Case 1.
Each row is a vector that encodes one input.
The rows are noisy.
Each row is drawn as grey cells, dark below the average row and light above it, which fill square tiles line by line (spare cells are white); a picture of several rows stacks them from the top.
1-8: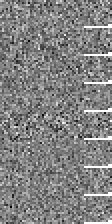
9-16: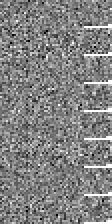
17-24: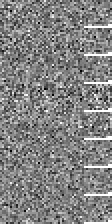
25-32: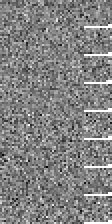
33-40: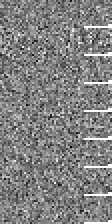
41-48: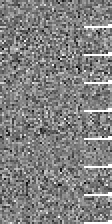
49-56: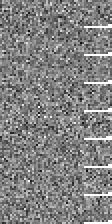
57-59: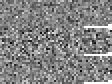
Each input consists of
either a point on an 8-point line, or three true/false values.
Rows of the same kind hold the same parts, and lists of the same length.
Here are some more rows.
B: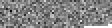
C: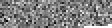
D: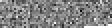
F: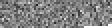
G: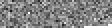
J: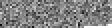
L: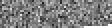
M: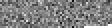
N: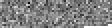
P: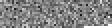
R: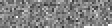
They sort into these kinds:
B, C, D, F, G, M, N, P, R
J, L

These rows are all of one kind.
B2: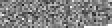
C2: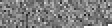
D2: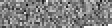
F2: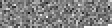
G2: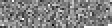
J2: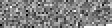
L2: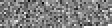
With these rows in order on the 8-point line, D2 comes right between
C2 and L2.
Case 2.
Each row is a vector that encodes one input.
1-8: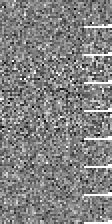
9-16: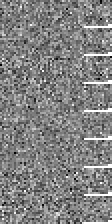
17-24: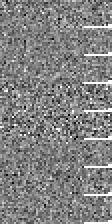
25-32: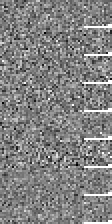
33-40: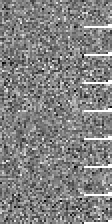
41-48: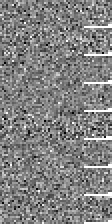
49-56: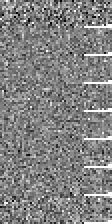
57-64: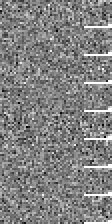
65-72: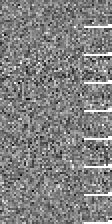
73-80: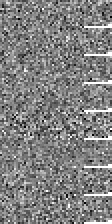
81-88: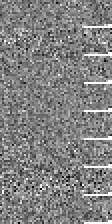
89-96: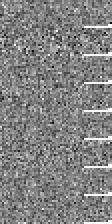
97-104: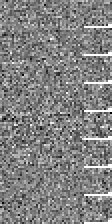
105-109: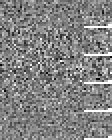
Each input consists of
a point on an 11-point line, together with either a point on a 15-point circle, or a fixed value.
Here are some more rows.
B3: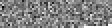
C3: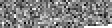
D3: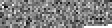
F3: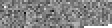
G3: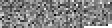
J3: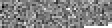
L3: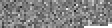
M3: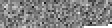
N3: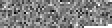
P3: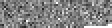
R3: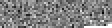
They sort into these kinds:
B3, C3, D3, M3
F3, G3, J3, L3, N3, P3, R3

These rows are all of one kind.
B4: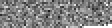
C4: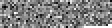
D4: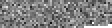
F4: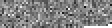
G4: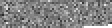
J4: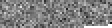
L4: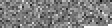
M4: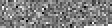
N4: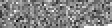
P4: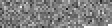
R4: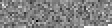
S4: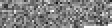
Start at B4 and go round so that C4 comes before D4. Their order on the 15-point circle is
B4, M4, S4, R4, N4, P4, L4, C4, G4, F4, J4, D4.
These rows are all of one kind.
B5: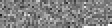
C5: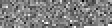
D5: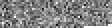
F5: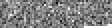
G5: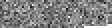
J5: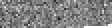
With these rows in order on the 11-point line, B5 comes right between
D5 and F5.
